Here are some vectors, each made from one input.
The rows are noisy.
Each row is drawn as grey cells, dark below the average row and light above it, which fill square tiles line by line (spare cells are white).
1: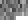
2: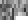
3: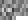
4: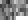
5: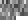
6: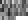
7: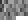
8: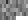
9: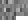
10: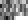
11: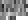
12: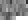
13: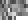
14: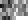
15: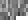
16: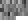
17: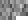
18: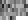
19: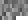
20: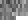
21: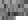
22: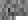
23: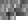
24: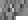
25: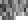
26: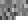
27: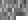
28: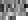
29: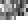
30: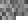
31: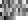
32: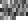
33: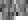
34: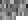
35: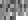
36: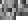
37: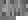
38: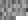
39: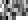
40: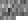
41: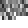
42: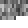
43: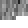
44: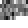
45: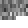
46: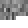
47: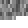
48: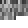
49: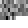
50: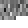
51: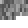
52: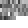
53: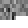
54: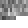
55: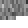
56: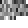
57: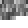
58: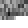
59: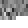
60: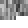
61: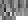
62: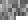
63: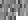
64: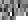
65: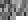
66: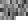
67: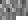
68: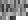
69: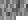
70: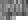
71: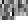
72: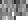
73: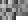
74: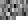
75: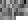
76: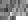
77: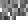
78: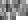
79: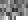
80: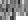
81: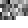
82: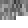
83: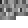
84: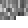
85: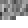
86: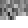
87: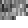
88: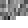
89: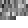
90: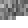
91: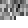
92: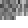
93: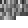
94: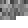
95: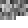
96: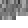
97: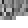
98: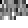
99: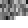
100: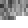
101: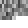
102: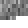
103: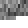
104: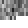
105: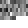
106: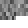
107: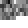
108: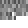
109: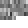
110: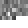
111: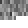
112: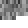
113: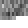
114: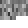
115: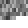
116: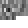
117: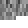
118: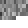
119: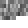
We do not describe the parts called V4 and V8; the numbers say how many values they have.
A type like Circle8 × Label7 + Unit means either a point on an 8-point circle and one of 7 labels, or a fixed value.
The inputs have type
(Bool × V4 + V8) × Line5.
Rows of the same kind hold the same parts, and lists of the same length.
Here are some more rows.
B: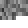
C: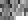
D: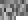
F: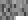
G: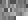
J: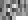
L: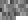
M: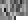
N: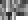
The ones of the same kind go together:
B, F, L, N
C, D, G, J, M

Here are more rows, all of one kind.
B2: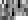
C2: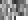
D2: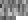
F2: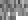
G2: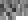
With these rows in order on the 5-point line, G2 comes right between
B2 and D2.
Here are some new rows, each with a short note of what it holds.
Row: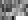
a point on a 5-point line, a true/false value and a value of V4
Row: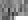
a point on a 5-point line and a value of V8
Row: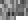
a point on a 5-point line and a value of V8
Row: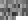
a point on a 5-point line and a value of V8
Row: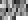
a point on a 5-point line, a true/false value and a value of V4
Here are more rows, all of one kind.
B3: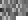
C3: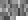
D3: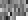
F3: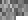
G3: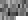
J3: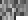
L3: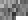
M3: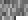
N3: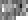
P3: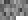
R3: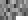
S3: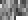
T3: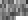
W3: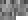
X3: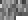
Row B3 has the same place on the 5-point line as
C3, D3, P3 and X3.
